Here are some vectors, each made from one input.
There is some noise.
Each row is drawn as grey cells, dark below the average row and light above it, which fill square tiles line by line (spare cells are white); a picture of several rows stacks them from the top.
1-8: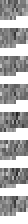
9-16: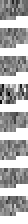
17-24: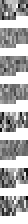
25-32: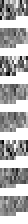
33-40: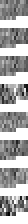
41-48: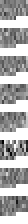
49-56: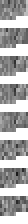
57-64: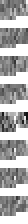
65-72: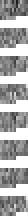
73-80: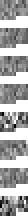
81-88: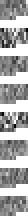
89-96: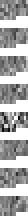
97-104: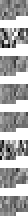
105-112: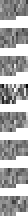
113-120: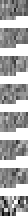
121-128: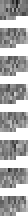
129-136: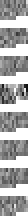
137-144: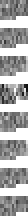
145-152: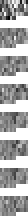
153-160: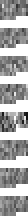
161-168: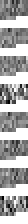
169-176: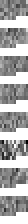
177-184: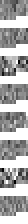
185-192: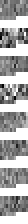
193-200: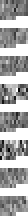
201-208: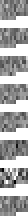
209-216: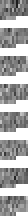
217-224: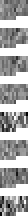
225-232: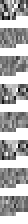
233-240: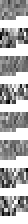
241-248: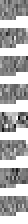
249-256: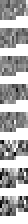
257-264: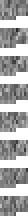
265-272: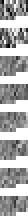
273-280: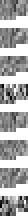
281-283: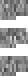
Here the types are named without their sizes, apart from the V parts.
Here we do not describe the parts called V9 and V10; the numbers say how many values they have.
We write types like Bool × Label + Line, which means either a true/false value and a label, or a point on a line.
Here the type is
(Bool × Bool × Bool + Unit) × Line × V10 + V9.
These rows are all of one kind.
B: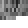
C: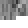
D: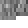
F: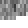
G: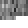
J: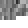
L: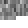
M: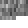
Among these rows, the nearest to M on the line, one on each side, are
D and G.
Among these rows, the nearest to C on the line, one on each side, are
F and J.
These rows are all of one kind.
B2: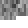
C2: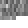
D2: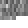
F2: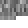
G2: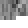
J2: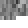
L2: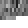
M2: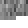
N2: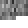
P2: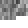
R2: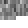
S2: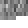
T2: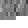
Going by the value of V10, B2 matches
C2, D2 and P2.
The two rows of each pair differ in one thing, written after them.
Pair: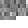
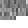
one of the three true/false values
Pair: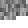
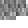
the place on the line
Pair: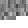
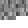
one of the three true/false values
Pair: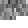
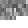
the value of V10
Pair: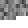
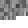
the value of V10
